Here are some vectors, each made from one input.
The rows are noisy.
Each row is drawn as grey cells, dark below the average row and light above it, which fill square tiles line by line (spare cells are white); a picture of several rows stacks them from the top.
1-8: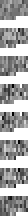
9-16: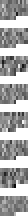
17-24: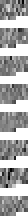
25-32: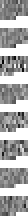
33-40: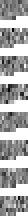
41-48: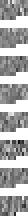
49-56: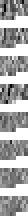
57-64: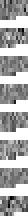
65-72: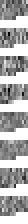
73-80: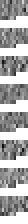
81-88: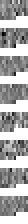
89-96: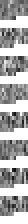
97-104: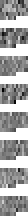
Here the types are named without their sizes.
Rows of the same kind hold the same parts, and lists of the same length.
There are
2 kinds of row.
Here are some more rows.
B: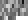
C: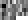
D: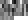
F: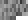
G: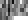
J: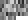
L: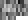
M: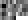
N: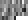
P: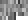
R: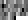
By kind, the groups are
B, C, F, J, L, M, N, P, R
D, G

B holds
a node of a tree and four true/false values.
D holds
a label and a node of a tree.
